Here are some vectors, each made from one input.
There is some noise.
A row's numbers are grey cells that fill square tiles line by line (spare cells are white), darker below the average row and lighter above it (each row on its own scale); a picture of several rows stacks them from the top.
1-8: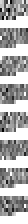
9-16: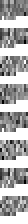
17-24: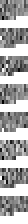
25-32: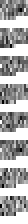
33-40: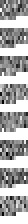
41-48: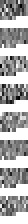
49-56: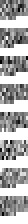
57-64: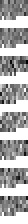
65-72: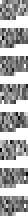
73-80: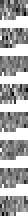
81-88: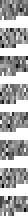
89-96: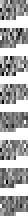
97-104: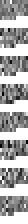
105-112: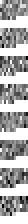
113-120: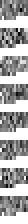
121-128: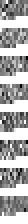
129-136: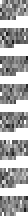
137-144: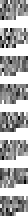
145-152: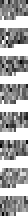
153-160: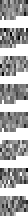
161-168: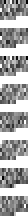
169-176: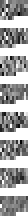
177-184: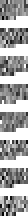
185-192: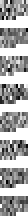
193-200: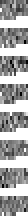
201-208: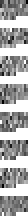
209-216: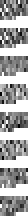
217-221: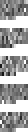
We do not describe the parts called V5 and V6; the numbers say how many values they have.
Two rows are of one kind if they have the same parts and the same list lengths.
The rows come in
3 kinds.
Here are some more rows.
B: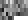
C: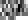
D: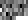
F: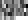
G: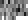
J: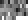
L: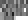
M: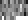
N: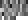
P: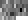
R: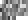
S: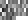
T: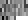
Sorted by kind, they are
B, C, D, F, L, P, S
G, J, M, N
R, T

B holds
a node of a 10-node tree, a value of V5 and a value of V6.
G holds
a value of V5 and a value of V6.
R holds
a node of an 11-node tree.
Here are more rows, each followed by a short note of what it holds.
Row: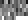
a value of V5 and a value of V6
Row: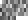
a node of an 11-node tree
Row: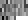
a node of an 11-node tree
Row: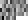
a node of an 11-node tree
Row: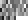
a node of an 11-node tree
